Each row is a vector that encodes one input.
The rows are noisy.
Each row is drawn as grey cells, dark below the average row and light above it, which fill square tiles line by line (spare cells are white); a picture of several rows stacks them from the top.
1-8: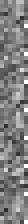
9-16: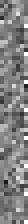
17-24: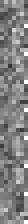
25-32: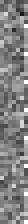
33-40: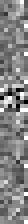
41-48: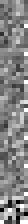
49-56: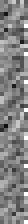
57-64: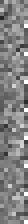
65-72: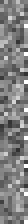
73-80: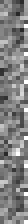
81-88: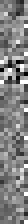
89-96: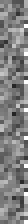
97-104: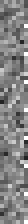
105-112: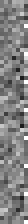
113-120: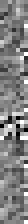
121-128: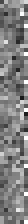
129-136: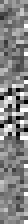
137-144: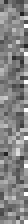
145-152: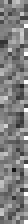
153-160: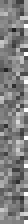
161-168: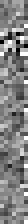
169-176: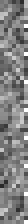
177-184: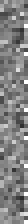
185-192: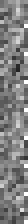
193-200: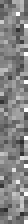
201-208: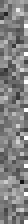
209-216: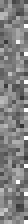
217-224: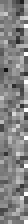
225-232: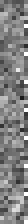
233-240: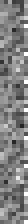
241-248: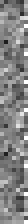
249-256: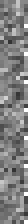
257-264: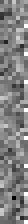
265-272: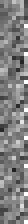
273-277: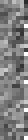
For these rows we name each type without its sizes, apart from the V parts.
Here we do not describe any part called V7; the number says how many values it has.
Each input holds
a list of items, each a label, a true/false value and a value of V7.
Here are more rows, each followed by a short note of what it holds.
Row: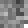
a list of one item
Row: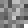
a list of two items
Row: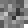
a list of one item
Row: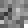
a list of two items
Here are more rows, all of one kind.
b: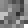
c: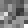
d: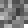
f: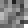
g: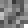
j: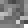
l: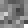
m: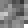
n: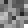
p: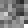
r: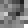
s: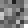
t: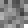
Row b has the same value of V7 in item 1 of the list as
c and l.
